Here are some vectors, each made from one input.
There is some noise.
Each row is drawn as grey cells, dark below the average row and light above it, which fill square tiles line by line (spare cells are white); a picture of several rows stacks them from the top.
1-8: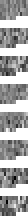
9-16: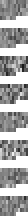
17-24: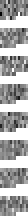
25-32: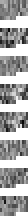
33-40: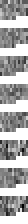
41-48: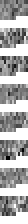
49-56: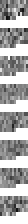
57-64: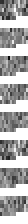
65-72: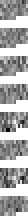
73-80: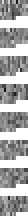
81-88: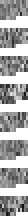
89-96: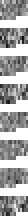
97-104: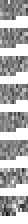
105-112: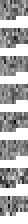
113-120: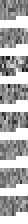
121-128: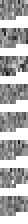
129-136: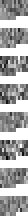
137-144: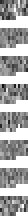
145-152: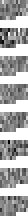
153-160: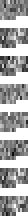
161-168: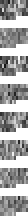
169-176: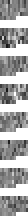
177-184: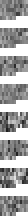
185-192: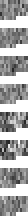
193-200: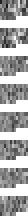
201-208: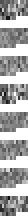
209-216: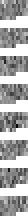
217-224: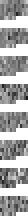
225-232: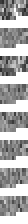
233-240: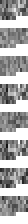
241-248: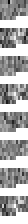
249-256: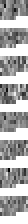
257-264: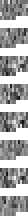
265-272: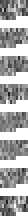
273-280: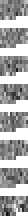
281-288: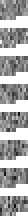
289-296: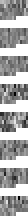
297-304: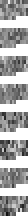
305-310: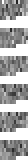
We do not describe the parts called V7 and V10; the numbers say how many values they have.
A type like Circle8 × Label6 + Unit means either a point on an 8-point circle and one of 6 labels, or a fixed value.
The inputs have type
Bool × V7 + Line9 × (Line12 + V10).
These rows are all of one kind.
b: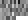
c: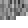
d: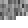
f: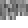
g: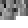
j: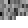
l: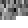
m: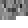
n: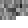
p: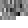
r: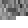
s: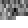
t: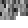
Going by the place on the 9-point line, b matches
l and p.
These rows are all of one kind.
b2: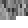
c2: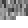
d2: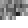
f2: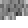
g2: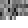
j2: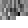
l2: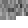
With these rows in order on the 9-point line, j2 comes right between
b2 and c2.
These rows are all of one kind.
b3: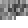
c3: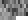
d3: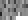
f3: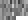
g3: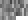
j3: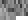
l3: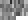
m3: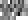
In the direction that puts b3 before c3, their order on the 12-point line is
d3, b3, j3, c3, m3, g3, l3, f3.
